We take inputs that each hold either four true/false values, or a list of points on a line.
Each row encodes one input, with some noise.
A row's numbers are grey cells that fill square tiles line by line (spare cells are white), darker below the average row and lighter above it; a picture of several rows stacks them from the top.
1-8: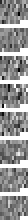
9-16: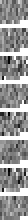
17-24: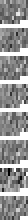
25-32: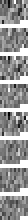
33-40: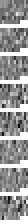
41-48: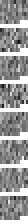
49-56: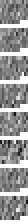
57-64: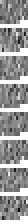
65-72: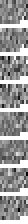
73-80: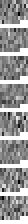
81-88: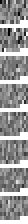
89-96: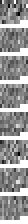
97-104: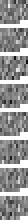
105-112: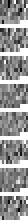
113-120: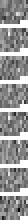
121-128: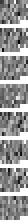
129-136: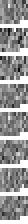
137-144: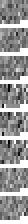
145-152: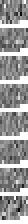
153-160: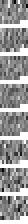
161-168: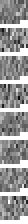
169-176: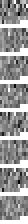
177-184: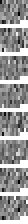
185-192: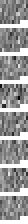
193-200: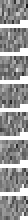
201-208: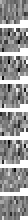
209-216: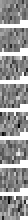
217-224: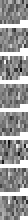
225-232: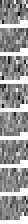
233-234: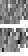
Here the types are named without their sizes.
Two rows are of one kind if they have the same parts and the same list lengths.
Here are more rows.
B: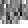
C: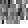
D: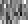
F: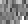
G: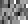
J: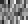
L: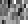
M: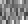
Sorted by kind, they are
B, D
C, J, L
F, M
G

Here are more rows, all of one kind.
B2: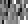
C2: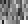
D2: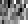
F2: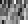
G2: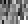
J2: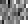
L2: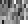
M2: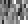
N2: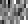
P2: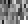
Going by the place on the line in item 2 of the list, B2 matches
D2, F2, G2 and N2.
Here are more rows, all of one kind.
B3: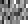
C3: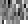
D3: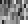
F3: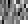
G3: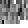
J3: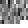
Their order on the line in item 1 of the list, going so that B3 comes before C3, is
B3, J3, F3, C3, G3, D3.
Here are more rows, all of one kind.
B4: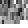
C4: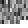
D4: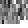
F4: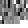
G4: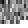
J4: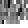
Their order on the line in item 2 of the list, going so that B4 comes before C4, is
B4, C4, G4, D4, F4, J4.
